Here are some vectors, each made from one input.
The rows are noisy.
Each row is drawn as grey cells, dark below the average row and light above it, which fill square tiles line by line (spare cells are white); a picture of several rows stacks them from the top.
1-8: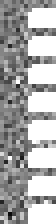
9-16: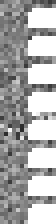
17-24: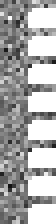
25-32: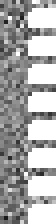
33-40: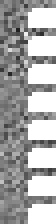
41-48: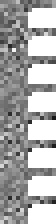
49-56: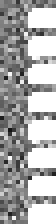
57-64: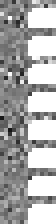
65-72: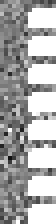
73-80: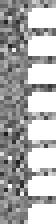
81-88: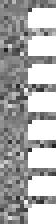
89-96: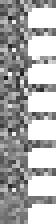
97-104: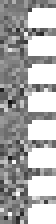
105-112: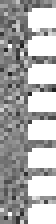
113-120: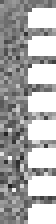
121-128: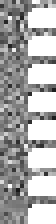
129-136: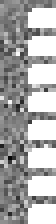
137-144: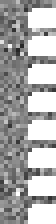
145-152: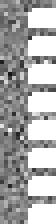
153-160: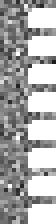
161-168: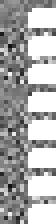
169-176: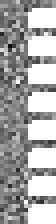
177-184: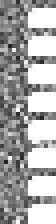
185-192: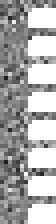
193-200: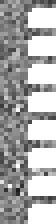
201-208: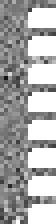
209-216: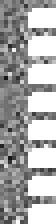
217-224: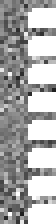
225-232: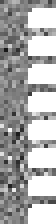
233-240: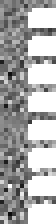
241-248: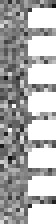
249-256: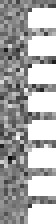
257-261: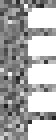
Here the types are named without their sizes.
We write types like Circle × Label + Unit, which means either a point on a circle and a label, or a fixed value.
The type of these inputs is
Tree.
